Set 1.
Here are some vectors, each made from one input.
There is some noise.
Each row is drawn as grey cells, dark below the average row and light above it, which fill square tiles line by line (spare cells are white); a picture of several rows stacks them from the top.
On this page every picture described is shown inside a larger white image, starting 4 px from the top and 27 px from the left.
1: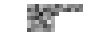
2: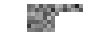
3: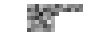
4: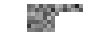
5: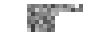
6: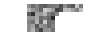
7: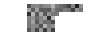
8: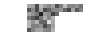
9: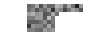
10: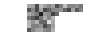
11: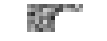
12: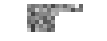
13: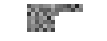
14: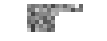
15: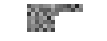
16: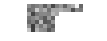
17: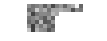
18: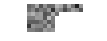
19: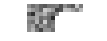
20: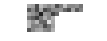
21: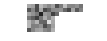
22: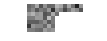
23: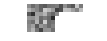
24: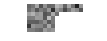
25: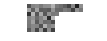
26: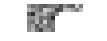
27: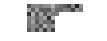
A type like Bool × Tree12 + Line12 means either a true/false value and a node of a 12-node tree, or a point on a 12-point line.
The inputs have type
Label5.
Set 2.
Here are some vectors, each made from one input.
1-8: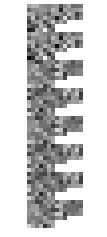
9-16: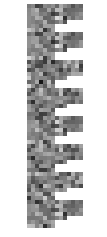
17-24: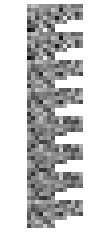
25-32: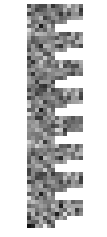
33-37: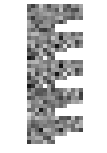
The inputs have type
Line5.
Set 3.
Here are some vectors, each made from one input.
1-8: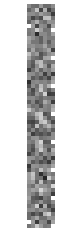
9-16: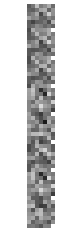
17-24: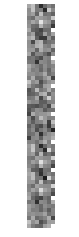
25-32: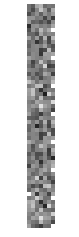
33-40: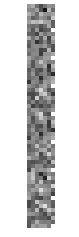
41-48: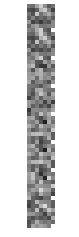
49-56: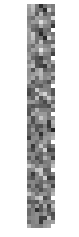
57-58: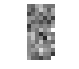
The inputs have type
Line12.
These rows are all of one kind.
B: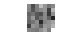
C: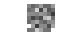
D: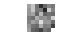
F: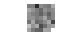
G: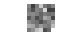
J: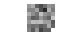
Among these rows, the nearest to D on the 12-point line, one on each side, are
F and J.
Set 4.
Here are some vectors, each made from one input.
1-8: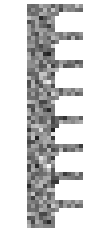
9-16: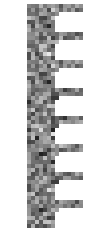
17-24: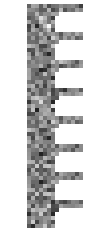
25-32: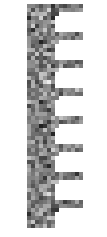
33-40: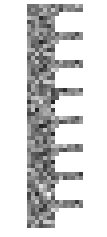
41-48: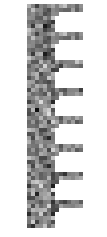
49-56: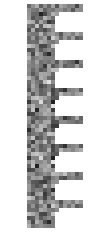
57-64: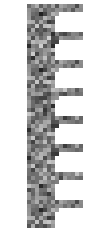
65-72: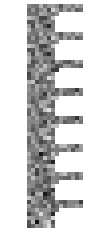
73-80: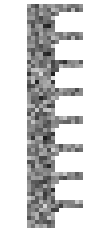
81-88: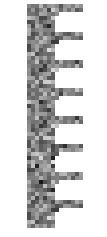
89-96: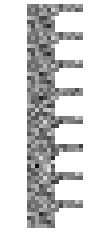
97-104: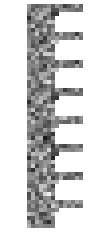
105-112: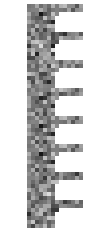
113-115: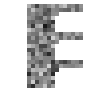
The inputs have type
Circle18.
